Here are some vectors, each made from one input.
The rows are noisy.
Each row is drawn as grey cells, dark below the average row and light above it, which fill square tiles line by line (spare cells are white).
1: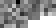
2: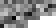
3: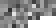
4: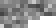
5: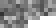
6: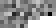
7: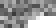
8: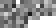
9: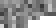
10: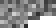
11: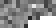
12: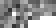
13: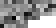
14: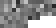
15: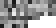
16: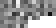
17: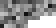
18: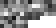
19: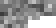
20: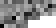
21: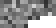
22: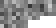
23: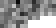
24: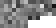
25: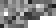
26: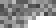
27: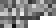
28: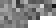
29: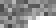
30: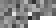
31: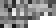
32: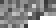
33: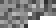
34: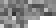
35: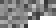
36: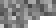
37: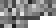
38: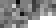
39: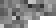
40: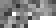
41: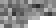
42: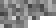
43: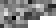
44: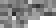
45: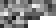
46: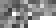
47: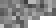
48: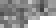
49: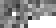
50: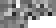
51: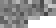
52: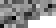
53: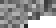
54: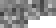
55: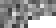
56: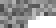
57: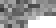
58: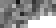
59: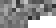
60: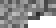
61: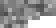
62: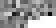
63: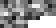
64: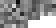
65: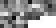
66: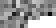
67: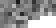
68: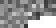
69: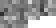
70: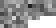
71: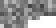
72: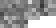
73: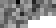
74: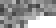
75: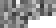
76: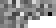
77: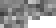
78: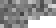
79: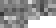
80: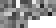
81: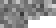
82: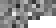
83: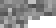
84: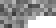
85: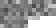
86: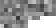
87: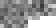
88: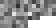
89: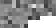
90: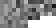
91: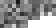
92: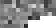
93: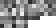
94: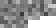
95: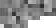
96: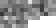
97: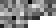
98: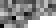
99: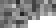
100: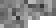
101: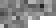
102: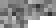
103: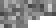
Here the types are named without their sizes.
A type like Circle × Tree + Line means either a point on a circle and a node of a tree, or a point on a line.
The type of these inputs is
Bool × (Line + Tree).
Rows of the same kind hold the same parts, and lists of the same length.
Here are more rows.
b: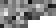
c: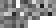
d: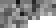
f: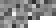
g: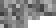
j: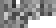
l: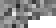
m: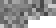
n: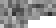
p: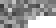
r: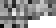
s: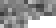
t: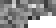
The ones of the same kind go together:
b, d, f, l, r, t
c, g, j, m, n, p, s

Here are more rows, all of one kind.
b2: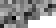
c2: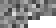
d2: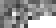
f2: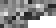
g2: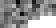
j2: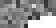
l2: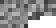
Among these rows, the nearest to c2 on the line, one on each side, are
d2 and l2.
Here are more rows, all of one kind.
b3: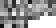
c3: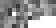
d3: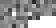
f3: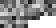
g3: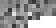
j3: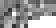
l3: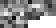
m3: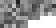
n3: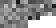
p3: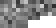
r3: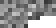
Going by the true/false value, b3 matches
f3 and l3.
